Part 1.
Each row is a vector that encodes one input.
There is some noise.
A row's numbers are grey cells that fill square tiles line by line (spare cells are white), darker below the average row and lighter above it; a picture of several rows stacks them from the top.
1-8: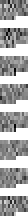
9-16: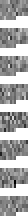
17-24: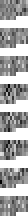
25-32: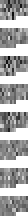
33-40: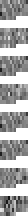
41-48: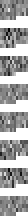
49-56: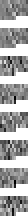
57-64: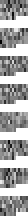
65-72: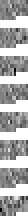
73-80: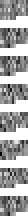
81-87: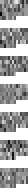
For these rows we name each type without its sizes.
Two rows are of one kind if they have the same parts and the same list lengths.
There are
2 kinds of row.
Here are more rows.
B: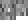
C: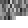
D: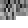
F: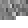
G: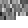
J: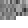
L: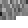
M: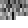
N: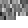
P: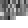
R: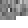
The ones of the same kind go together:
B, F, G, J, L, N, R
C, D, M, P

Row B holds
a node of a tree.
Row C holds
a point on a circle.
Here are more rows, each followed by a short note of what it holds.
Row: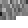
a node of a tree
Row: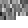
a node of a tree
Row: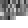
a point on a circle
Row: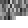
a point on a circle
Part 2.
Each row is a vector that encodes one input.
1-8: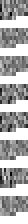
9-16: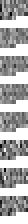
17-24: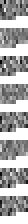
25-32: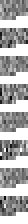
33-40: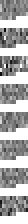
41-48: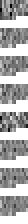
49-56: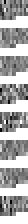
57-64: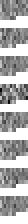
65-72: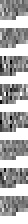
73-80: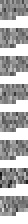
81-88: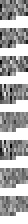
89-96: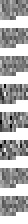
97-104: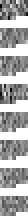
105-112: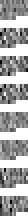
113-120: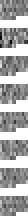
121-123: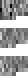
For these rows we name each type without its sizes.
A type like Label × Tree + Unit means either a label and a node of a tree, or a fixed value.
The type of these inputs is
Circle + Tree + Unit.
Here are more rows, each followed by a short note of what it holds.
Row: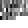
a fixed value
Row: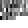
a fixed value
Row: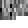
a point on a circle
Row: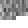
a node of a tree
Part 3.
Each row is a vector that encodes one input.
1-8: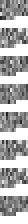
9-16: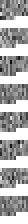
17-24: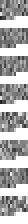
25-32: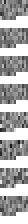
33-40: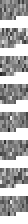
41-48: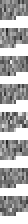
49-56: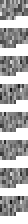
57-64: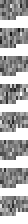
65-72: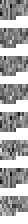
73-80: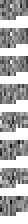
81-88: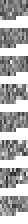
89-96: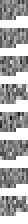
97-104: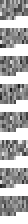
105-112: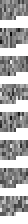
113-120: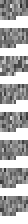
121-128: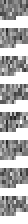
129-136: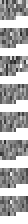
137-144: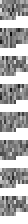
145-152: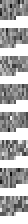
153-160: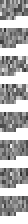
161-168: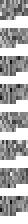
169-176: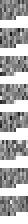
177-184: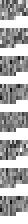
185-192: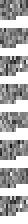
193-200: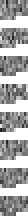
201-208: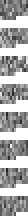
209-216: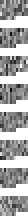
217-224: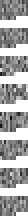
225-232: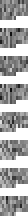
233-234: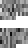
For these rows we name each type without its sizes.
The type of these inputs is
Circle + Tree + Unit.
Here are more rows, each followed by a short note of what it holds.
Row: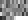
a node of a tree
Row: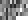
a fixed value
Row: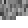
a point on a circle
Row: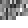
a fixed value
